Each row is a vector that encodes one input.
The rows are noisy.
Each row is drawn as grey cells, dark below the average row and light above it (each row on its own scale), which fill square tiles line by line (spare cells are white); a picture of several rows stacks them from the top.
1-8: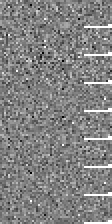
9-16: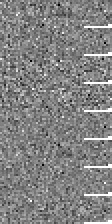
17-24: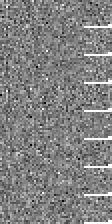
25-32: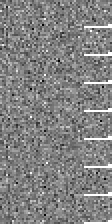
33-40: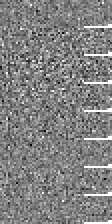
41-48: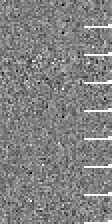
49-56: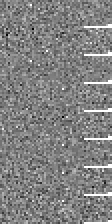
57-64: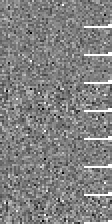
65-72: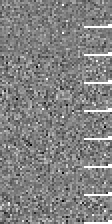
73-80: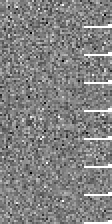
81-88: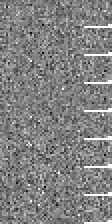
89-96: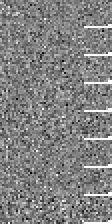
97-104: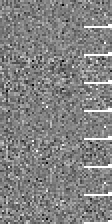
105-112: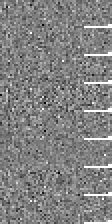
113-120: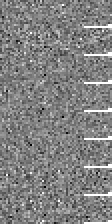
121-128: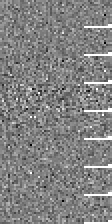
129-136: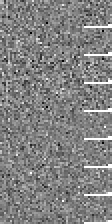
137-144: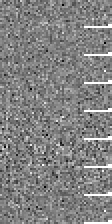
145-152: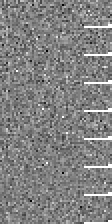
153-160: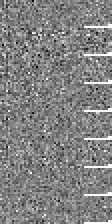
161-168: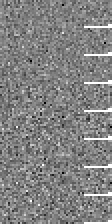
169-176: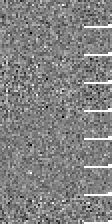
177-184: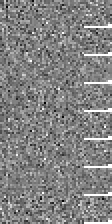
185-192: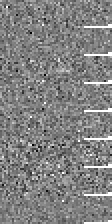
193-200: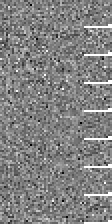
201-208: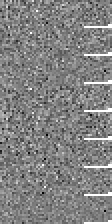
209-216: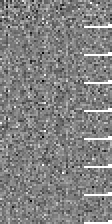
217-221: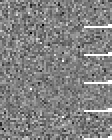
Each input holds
a point on a 17-point circle and four true/false values.
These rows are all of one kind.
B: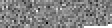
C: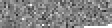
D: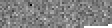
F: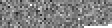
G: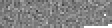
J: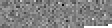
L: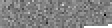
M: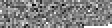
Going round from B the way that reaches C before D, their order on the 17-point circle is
B, L, M, C, G, D, J, F.
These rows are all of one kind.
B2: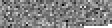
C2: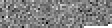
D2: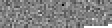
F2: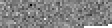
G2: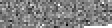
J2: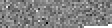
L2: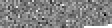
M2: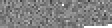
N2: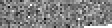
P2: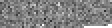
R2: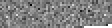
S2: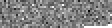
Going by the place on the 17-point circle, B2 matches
G2 and M2.
